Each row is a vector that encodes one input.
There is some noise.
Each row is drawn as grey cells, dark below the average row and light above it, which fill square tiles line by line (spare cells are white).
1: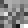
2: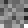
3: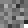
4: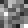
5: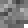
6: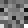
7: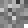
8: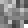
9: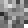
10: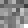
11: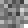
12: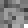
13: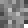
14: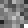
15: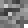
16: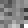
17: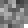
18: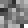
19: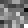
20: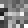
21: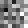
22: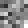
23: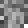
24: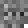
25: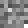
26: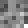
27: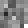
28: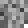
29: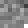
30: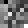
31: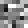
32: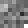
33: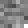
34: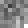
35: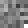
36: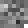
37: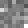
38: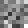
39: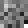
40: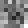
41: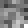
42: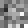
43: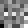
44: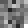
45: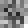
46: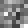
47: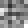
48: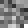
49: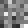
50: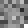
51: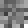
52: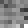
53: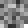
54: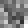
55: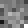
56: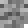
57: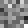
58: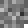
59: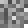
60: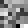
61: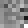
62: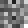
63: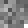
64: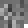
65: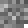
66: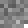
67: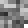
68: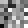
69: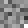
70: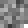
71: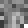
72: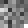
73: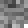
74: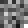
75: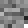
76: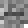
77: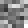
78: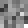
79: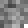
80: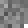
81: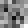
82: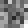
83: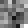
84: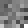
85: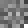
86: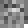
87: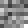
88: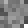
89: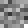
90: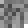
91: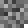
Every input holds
either a point on a 5-point line, or a point on a 9-point line and three true/false values.
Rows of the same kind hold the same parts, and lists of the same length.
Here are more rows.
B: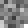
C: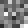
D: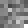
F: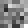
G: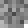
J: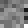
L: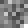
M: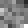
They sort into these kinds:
B, D, G, J, M
C, F, L

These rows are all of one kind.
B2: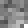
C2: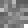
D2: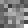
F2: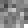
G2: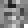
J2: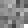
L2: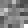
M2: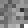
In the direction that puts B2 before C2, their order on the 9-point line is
F2, M2, B2, G2, D2, L2, C2, J2.
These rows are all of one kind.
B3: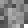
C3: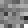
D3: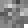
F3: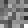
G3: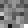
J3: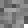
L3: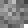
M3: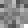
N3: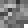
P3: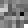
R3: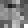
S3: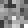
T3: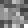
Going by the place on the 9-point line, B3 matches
C3, J3, R3 and S3.
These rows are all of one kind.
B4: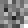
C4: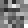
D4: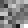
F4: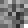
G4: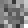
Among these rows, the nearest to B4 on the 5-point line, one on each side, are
F4 and G4.
